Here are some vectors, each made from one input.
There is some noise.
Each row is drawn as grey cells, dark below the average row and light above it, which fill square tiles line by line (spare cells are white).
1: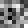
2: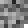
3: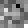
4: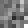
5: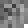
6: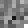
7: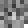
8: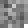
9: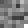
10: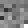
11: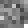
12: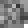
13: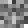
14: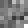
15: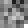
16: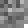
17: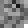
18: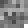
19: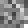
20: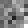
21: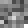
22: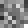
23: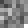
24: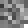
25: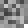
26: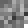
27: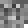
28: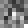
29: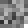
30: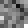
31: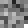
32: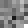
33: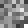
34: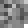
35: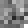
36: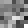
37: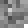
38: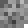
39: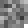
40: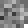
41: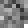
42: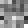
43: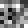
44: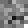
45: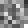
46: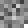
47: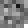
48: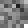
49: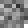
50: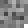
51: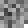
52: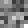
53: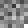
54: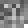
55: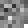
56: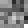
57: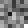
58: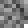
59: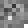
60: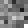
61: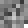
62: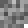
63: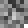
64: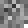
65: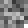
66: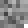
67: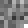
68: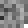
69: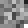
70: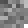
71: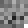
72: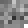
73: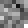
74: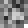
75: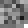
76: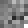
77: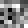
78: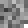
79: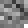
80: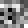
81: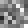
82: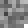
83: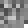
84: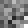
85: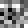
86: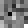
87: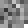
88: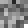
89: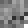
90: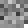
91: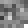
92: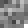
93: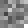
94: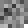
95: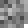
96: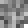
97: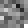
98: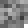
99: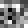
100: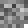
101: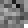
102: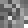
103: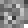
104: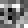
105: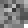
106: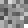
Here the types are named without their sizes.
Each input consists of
a list of points on a line.
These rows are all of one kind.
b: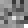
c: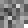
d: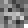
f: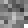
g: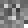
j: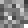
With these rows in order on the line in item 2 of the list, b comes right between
d and g.
